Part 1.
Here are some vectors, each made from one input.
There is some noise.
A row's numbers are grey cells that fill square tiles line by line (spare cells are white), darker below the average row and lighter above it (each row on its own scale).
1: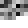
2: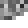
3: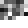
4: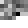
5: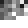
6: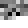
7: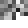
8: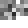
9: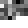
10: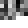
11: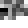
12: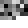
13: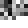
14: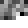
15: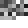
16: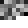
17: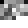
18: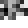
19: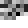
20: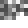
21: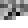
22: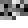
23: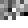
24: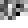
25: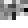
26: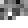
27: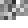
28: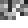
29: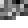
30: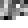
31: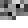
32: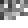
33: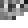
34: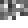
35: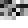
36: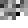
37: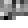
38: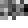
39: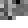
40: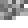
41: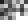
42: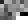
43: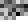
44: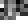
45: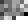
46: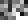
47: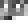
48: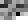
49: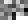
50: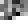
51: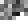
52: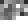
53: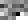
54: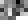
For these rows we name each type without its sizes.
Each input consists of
a node of each of two trees.
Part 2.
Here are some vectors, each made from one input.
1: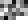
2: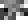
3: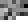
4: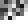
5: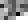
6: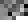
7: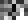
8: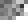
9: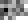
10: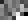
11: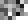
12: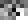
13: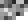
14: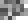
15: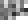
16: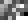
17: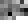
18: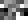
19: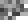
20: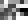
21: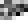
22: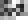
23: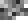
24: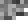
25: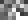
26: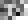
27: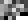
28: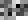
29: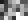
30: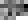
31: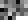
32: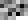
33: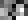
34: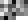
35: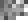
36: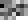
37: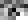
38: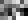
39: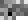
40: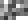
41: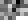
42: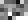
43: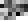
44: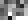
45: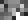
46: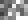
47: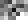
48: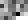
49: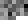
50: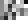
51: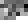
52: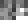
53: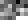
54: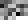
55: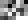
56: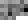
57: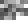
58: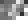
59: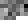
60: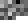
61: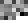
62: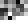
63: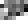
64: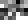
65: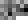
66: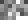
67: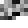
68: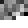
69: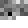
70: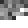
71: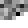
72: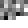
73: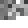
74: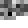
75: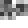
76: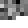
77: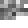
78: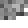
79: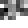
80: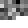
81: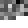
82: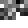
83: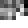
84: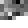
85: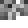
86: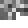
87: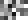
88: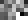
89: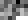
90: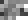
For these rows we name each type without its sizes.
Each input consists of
a node of a tree and a true/false value.
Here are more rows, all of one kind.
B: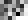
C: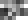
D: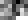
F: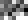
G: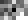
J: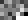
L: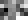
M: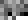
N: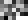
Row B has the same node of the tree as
C, D and L.
